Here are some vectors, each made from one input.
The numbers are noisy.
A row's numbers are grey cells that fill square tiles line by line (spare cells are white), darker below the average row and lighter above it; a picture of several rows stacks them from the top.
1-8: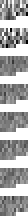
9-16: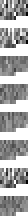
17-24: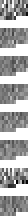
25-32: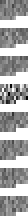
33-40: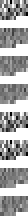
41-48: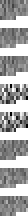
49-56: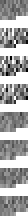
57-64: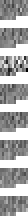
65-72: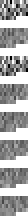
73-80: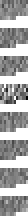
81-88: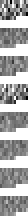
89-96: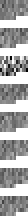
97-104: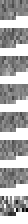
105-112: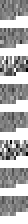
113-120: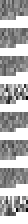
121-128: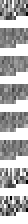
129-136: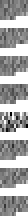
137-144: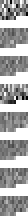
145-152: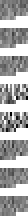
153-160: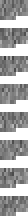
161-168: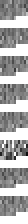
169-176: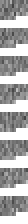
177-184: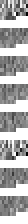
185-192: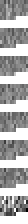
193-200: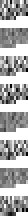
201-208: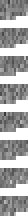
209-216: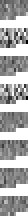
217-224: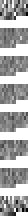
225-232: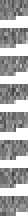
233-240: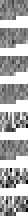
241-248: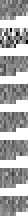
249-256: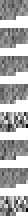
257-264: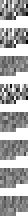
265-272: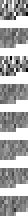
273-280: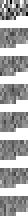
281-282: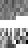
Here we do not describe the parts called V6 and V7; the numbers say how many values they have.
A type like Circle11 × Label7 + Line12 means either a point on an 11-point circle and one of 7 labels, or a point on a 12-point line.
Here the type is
Bool × V6 × V7 + Label5.
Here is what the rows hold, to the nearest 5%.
About 20% of them hold one of 5 labels. The rest hold a true/false value, a value of V6 and a value of V7.
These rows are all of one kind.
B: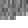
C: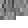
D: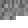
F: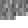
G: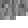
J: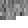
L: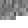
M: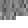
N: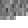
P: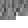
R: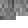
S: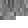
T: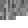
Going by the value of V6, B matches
S and T.
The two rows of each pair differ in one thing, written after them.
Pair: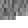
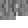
the value of V6
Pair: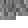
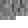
the true/false value
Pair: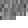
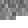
the value of V6
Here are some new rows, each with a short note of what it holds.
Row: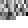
one of 5 labels
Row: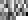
one of 5 labels
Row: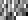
one of 5 labels
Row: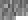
a true/false value, a value of V6 and a value of V7
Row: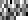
one of 5 labels
